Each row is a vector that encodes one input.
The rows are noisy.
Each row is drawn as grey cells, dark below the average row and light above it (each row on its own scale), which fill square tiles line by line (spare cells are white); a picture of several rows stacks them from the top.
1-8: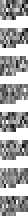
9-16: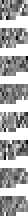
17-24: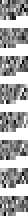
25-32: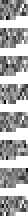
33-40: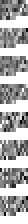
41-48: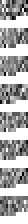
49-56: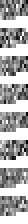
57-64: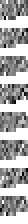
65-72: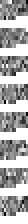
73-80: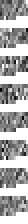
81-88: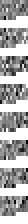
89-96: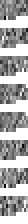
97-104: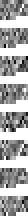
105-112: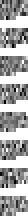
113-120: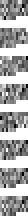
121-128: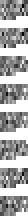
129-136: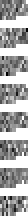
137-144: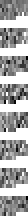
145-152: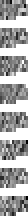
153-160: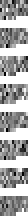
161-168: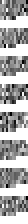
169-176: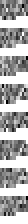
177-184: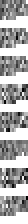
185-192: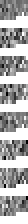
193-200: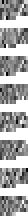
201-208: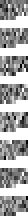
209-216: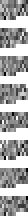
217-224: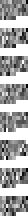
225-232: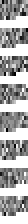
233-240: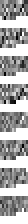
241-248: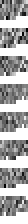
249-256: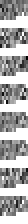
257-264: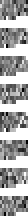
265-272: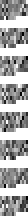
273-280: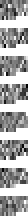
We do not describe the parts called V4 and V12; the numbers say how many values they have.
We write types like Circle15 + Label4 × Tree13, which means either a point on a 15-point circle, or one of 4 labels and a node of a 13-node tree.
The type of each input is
Bool × (Line8 + V12) + V4.
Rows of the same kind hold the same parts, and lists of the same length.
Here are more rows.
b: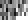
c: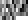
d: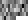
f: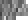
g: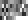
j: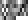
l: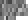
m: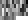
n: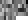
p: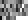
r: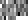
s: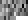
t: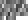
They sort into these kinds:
b
c, g, m, n, p, s
d, f, j, l, r, t

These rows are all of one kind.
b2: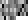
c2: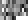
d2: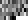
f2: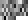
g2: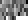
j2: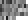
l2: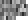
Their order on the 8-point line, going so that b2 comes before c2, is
f2, l2, b2, j2, d2, c2, g2.
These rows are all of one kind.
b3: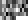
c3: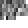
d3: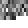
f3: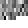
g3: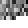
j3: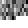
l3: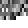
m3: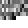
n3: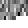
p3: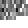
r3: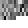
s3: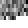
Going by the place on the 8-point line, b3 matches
g3, j3 and s3.
